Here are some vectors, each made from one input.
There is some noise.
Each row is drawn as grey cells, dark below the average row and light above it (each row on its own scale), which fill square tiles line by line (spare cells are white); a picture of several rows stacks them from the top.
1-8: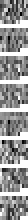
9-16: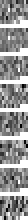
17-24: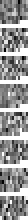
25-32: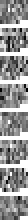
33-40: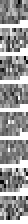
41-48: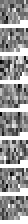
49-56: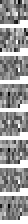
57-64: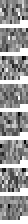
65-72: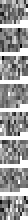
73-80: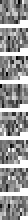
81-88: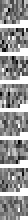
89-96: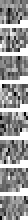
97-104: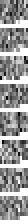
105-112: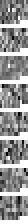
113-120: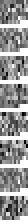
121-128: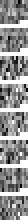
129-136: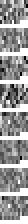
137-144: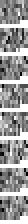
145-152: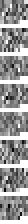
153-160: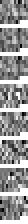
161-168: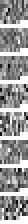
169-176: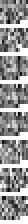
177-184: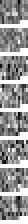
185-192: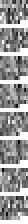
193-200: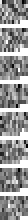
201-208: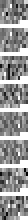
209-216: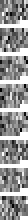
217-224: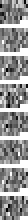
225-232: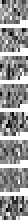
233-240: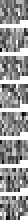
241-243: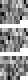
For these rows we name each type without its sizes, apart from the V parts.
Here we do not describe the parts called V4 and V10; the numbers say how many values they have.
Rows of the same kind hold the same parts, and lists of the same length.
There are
2 kinds of row.
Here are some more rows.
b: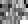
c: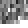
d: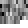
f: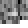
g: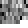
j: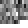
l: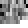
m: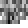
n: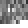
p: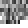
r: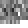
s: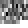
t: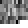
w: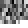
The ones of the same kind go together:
b, c, d, f, g, l, r, w
j, m, n, p, s, t

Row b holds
a label, a true/false value, a value of V4 and a value of V10.
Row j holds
a point on a circle, a label and a value of V10.
